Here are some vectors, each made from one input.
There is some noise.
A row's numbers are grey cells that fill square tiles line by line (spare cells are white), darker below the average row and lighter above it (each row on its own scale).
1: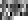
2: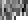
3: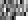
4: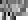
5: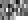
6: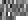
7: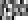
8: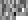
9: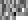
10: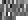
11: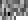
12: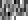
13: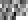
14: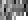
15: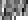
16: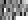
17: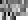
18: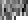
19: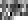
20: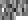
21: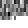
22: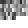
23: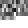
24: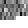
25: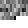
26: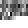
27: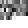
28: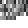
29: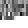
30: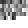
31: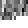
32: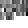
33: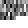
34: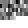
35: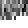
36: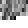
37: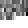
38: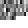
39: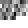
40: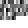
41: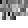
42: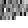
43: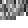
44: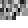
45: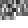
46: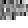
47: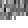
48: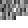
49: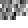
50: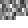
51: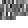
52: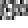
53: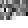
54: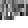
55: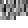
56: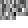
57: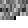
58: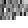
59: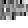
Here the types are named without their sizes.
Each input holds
a point on each of two circles.
